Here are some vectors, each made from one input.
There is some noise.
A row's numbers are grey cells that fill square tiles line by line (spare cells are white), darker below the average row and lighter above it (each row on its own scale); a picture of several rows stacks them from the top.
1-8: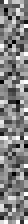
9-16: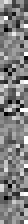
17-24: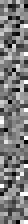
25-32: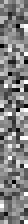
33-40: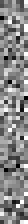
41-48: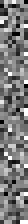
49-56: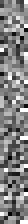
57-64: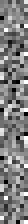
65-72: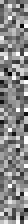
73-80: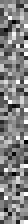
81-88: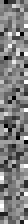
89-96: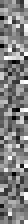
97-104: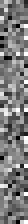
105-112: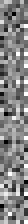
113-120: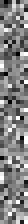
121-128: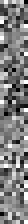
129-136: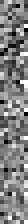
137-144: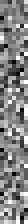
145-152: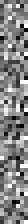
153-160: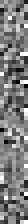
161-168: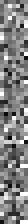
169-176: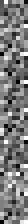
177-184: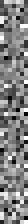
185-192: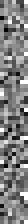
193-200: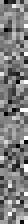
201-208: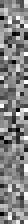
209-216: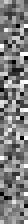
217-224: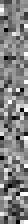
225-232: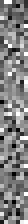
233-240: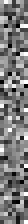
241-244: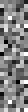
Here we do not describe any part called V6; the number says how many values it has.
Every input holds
either one of 11 labels, or a point on a 4-point line and a true/false value, or a point on a 10-point line and a value of V6.
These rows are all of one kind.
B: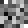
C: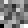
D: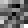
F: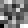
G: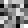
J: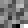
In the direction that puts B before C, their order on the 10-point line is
G, B, D, F, C, J.
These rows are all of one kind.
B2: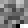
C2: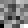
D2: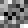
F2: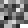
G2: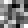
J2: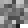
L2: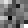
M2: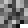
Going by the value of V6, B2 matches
J2 and M2.
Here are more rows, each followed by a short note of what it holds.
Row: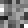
one of 11 labels
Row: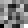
a point on a 10-point line and a value of V6
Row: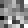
one of 11 labels
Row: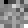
a point on a 4-point line and a true/false value
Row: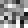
one of 11 labels
